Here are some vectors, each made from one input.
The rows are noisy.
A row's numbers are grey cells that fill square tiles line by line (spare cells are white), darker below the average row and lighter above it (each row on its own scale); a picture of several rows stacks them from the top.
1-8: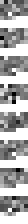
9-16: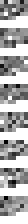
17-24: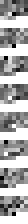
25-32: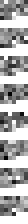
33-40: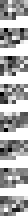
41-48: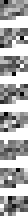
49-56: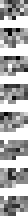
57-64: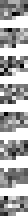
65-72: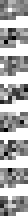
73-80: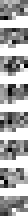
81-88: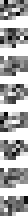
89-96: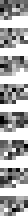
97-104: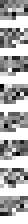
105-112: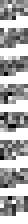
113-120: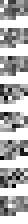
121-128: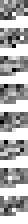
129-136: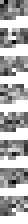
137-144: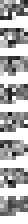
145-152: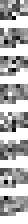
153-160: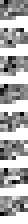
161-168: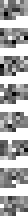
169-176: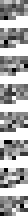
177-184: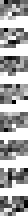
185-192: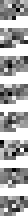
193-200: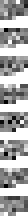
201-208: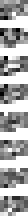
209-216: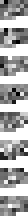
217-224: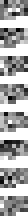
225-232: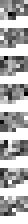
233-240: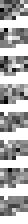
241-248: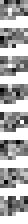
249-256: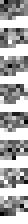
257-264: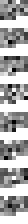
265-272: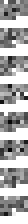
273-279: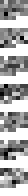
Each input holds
either a point on an 11-point circle, or a point on a 5-point line and a true/false value.
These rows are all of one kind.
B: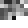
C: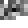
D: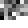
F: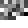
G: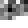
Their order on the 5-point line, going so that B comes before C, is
B, G, C, D, F.
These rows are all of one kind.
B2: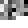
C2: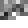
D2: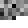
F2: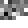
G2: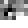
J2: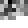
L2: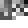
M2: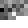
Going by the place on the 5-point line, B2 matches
J2 and L2.
